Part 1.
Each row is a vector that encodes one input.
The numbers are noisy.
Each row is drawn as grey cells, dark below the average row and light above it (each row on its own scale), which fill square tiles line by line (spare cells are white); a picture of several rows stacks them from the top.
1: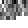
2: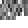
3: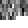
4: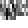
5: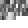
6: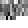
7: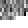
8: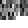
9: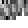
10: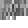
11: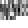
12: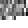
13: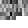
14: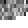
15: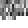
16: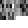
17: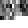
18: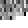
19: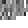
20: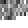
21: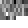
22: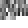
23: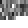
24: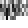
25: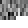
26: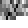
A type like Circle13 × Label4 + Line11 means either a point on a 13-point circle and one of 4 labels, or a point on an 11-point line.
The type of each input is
Label5.
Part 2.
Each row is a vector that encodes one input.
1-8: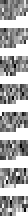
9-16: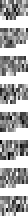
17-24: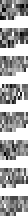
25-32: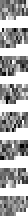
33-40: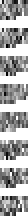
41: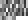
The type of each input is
Label5.
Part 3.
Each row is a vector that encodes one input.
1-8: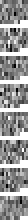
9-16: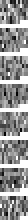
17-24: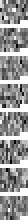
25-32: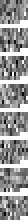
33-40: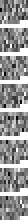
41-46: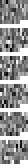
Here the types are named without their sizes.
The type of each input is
Tree.
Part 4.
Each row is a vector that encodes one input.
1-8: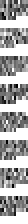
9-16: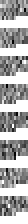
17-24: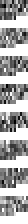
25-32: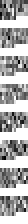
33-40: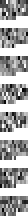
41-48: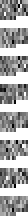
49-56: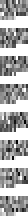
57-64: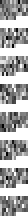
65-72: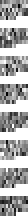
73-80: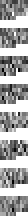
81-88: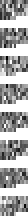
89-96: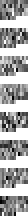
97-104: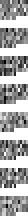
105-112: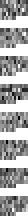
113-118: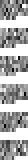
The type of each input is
Bool × Bool × Bool × Bool.
